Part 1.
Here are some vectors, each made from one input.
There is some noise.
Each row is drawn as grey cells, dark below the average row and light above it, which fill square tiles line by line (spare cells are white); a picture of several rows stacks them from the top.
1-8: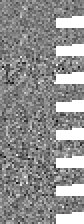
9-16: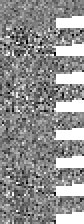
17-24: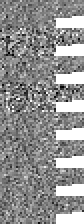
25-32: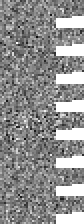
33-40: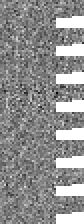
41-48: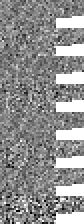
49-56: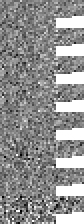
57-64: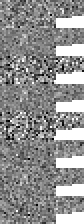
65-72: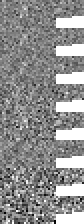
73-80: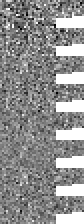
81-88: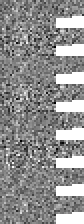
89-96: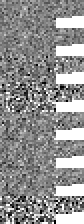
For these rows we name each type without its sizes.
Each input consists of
a label and a point on a line.
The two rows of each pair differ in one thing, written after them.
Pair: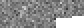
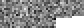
the place on the line
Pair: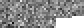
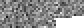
the place on the line
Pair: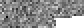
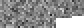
the label
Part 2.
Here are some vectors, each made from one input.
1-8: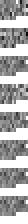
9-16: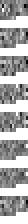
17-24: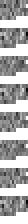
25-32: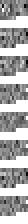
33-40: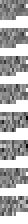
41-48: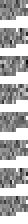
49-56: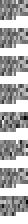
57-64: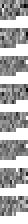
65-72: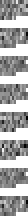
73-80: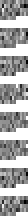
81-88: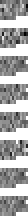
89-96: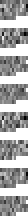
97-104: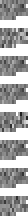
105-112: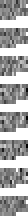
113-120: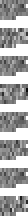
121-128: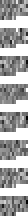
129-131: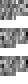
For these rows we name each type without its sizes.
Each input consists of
a label and a true/false value.
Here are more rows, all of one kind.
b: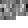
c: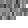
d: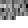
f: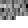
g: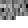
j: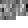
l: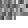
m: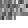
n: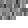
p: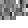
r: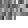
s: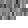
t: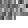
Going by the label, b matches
d, f, g and j.
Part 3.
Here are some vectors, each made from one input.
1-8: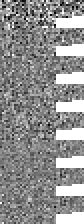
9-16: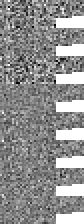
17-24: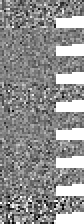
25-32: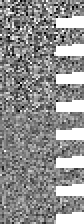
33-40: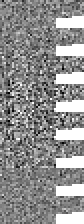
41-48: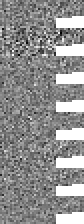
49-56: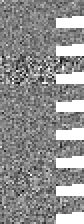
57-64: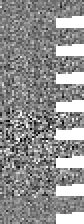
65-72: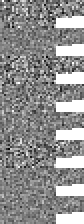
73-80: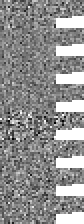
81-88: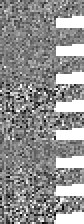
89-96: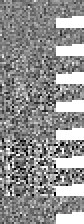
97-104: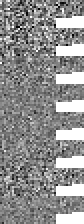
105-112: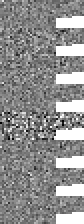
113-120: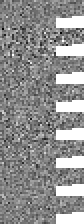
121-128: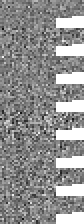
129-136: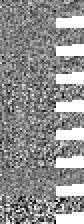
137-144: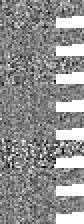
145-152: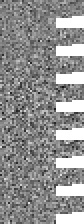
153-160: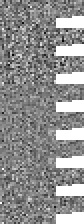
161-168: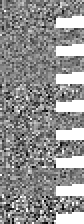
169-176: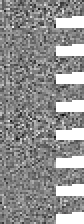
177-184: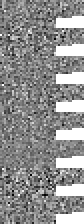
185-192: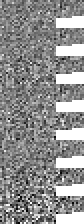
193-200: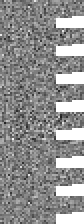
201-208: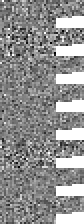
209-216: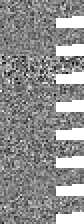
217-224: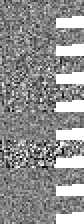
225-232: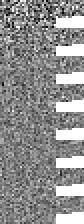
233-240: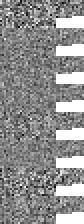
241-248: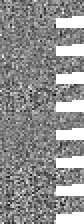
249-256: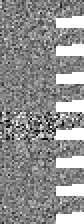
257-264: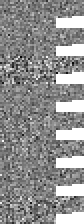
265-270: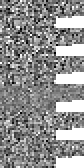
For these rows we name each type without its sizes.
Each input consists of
a point on a line and a true/false value.
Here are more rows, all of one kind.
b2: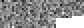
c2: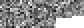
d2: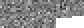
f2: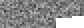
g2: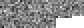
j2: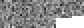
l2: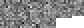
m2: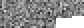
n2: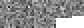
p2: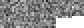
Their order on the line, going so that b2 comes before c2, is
l2, g2, m2, n2, f2, p2, j2, b2, d2, c2.
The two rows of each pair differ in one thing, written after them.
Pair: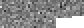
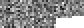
the place on the line
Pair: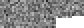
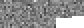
the true/false value
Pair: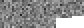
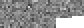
the place on the line
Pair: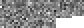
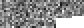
the place on the line
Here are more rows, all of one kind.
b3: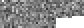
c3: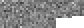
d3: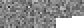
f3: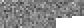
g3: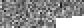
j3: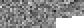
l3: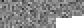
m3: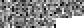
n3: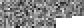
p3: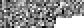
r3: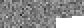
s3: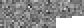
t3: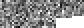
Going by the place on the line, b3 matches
c3, d3, f3 and n3.
